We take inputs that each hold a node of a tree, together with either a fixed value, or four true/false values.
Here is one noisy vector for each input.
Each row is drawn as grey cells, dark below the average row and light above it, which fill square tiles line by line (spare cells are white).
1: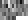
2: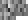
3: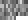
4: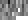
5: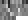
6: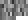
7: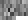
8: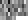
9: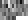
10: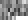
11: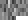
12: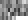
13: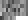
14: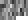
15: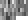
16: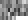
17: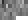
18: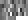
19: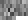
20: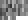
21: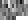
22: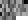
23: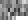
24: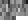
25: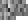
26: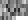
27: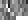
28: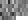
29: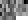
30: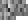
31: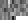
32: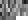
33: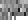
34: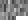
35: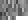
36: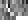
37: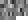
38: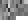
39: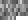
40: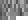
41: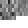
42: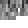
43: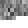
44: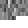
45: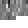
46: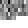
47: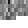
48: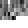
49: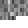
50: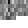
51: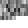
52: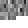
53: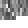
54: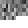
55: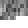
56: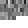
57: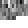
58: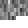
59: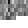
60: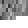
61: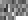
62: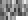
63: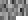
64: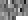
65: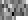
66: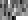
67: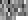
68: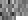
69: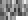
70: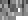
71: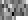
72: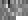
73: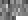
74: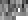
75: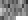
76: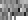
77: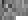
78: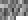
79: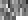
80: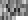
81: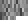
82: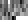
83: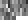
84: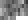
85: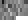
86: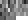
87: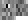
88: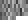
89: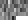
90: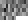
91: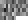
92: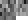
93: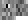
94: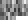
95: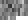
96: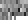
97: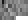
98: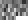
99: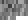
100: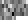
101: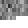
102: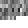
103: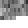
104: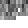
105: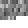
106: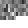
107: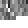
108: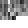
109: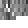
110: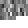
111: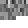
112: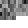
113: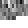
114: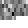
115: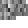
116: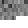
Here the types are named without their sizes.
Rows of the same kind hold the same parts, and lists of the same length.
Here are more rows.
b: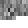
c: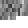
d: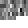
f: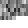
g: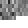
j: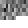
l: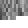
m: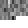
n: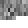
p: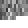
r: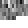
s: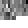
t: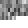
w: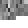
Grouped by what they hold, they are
b, f, g, n, r, t, w
c, d, j, l, m, p, s

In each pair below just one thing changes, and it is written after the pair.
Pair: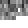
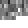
one of the four true/false values
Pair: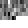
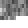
the node of the tree
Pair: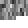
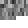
one of the four true/false values
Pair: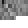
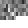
the node of the tree
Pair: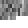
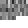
the node of the tree
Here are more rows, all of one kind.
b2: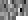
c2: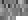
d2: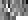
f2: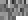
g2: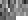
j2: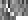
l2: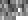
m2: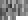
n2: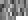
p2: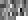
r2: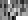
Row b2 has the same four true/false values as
c2, d2, p2 and r2.
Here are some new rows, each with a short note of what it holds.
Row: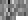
a node of a tree
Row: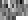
a node of a tree
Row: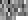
a node of a tree
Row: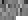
a node of a tree and four true/false values
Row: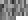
a node of a tree and four true/false values
